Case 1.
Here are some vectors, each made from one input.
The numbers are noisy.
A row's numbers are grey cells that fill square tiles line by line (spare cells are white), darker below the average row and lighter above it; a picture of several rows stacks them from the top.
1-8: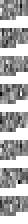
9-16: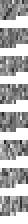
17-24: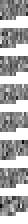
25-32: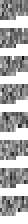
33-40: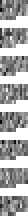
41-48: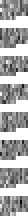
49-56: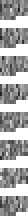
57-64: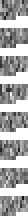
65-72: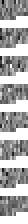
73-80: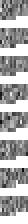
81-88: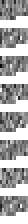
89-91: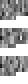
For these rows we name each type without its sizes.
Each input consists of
a point on a line, together with either a fixed value, or three true/false values.
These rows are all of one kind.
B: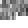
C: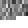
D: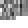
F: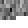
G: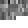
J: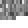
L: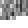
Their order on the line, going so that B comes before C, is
G, L, D, F, J, B, C.
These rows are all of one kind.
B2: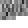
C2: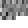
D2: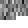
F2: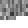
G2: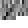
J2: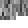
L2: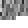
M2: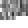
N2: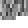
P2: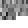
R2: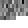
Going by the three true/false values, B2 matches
C2, L2, N2 and P2.
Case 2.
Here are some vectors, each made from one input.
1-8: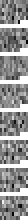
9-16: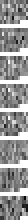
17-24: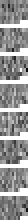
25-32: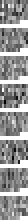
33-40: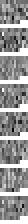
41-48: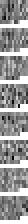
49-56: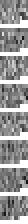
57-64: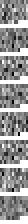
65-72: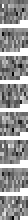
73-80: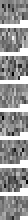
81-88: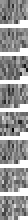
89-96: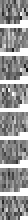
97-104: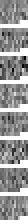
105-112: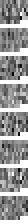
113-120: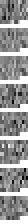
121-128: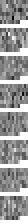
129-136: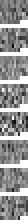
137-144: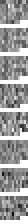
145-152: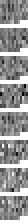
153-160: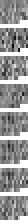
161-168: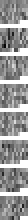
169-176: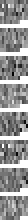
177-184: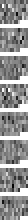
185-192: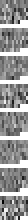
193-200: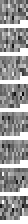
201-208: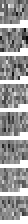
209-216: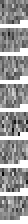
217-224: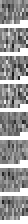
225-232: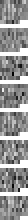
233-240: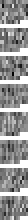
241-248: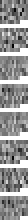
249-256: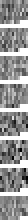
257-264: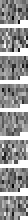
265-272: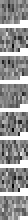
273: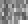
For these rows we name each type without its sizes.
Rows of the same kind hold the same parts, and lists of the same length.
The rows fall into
2 kinds.
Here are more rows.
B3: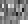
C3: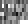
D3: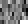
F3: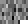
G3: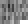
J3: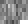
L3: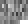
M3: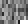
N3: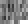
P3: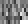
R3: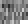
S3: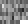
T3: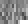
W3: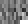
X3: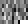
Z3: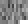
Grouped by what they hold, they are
B3, C3, D3, F3, J3, L3, M3, P3, S3, W3, X3
G3, N3, R3, T3, Z3

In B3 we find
a point on a line and a node of a tree.
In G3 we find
a point on a line.
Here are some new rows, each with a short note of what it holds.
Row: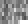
a point on a line
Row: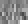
a point on a line
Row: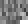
a point on a line and a node of a tree
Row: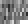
a point on a line
